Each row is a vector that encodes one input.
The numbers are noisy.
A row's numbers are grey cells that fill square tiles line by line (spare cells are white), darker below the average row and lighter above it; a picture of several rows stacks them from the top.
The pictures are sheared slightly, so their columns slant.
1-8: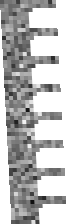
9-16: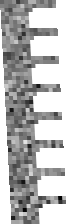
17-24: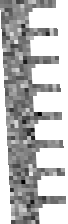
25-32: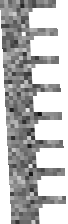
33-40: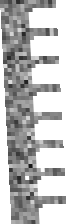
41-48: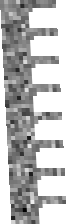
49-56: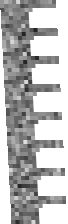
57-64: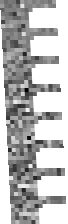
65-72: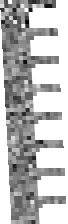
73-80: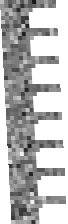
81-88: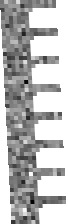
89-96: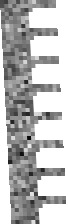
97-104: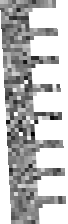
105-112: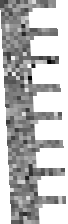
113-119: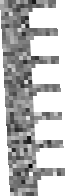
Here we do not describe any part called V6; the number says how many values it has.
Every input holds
a list of up to two items, each a true/false value and a value of V6.
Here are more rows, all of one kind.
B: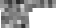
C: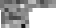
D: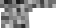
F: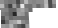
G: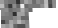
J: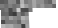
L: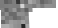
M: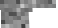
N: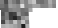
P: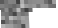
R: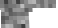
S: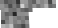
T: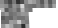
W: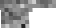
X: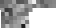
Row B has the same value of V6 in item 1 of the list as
C, M, T and W.
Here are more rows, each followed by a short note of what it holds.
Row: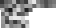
a list of one item
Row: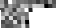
the empty list
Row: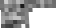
a list of two items
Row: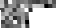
the empty list
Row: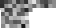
a list of one item
